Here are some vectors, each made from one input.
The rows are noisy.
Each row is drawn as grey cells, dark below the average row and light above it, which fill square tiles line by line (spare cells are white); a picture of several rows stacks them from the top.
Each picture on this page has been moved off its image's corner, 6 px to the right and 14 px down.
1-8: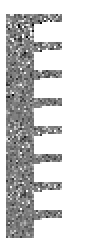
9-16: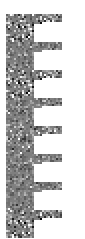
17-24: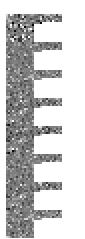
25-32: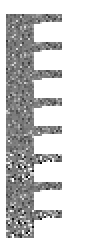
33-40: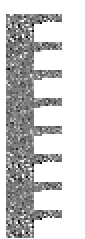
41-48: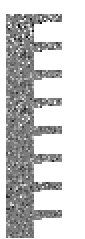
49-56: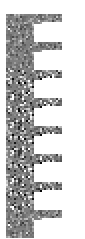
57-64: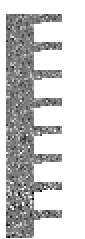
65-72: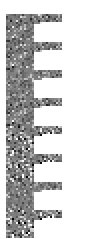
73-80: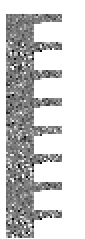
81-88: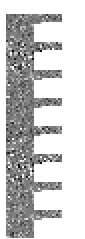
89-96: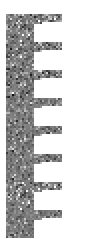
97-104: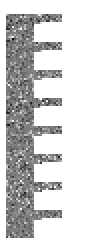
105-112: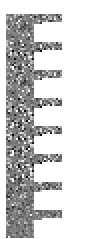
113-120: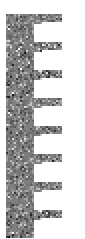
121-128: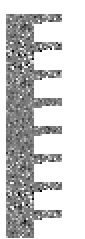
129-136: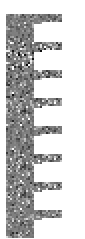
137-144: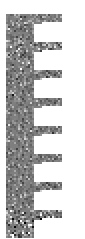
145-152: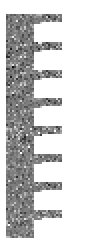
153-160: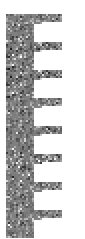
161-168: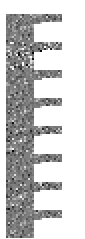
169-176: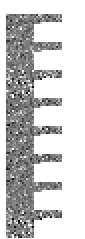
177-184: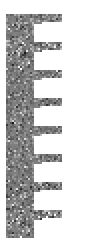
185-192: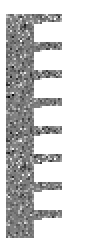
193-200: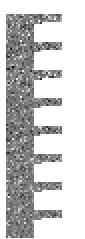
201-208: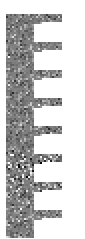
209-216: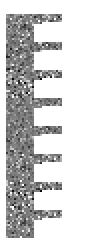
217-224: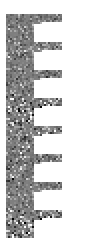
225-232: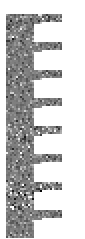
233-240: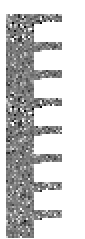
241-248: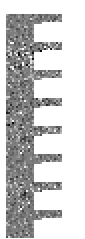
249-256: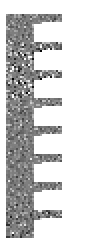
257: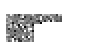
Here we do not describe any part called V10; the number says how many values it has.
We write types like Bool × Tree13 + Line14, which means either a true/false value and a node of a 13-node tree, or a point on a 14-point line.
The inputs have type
(Line4 + Tree9) × Line5 × V10 + Line9.
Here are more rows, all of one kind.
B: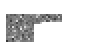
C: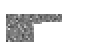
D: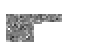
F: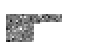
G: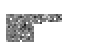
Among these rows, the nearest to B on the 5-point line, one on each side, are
C and F.
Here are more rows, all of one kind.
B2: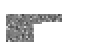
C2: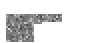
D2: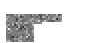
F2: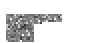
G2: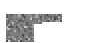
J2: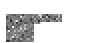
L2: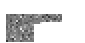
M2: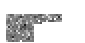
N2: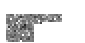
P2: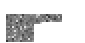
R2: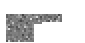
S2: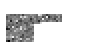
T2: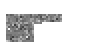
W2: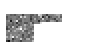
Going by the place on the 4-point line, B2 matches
F2, L2, N2 and R2.
